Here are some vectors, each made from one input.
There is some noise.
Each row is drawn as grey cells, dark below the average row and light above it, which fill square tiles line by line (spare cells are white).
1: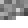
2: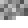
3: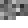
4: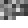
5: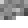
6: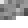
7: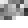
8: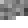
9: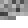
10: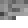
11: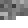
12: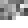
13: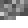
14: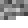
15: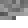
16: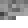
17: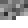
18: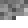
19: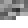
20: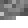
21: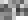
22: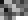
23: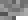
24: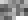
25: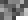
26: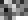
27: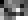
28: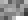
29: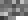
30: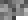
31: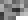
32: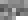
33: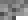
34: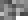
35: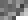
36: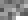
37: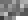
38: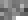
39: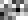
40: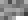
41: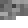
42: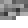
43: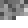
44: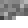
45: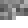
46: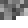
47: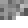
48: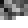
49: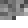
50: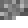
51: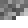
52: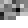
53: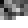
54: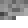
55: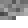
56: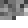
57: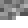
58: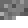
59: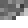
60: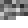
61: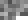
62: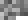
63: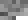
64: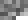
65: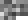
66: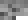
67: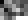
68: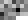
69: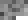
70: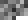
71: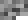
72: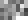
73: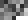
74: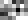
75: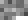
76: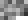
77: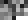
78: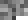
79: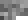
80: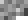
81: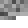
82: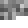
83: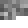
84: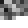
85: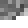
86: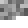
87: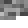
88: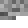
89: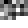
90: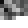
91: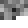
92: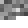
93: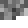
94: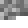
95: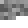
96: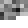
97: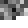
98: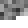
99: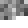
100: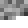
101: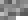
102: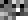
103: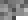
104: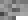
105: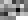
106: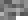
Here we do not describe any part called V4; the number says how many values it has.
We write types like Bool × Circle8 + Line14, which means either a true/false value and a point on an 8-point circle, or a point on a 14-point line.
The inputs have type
List2(Bool × V4).
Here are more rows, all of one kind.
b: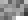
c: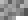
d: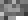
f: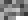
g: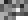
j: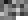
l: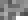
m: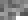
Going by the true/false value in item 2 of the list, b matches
l and m.
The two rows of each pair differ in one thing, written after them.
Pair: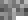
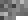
the true/false value in item 1 of the list
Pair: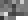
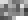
the value of V4 in item 2 of the list
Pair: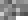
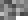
the value of V4 in item 2 of the list
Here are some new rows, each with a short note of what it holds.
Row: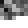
the empty list
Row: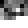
the empty list
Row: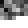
the empty list
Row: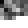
the empty list
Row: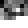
the empty list
